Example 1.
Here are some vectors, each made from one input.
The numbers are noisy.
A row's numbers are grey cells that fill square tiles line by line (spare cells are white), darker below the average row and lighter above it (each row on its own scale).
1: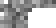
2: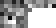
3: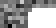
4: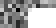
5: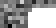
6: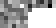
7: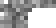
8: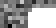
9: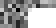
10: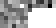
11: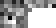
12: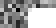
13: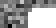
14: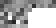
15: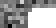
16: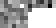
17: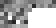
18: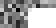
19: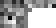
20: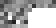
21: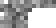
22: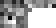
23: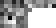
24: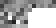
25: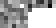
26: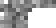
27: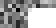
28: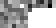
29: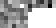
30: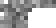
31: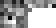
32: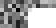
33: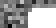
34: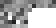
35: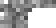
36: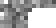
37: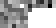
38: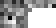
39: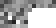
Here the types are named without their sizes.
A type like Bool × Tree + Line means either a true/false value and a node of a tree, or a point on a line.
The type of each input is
Label.
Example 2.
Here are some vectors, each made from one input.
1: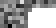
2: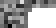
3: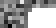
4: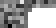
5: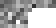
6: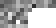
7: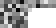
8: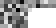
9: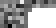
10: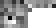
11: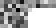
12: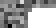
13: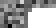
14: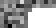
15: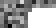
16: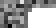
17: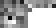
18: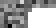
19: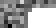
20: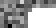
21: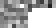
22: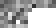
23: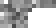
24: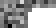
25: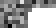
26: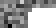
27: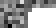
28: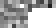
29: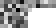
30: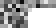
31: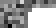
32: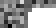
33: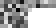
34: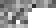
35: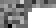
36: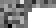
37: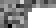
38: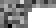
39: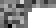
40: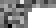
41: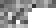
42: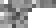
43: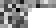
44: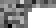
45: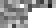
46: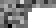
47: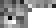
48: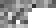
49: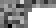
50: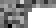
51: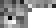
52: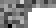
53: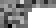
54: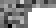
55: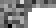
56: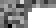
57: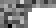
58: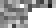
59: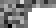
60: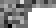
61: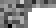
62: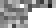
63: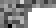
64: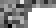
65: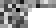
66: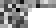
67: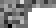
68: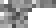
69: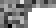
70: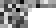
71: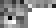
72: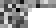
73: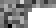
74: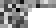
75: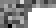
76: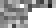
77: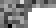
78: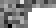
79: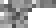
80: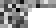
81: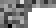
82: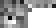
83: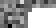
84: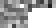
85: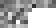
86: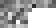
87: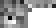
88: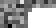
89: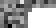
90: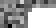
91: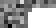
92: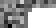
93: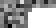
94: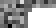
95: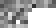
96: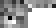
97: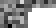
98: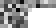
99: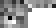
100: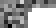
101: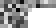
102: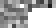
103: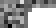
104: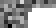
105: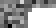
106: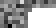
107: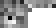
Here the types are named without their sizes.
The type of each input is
Label.
